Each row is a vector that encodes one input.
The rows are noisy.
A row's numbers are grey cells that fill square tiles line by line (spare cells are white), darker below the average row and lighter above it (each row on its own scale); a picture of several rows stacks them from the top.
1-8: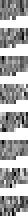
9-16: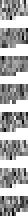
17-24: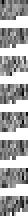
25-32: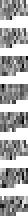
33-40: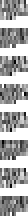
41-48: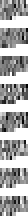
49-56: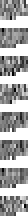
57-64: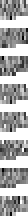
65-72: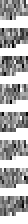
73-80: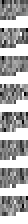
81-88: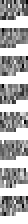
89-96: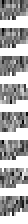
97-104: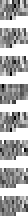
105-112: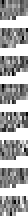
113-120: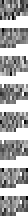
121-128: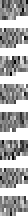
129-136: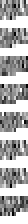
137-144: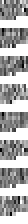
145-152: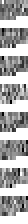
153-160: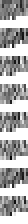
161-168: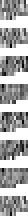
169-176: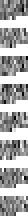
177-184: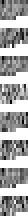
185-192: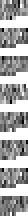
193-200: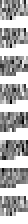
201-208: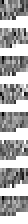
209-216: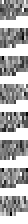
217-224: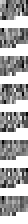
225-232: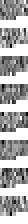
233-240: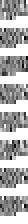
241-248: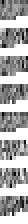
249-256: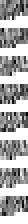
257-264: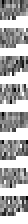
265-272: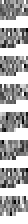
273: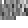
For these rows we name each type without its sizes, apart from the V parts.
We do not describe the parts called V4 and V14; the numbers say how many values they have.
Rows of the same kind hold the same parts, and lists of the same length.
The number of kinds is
3.
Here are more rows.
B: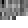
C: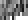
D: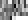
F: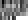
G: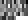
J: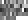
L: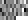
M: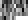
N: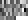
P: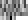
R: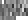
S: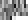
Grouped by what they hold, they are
B, C, F, G, M
D, P, S
J, L, N, R

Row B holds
four true/false values.
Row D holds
a value of V14.
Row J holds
a point on a line and a value of V4.
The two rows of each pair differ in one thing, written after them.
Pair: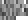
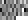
the place on the line
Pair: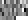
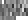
the place on the line
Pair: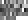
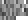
the place on the line
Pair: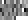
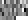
the place on the line
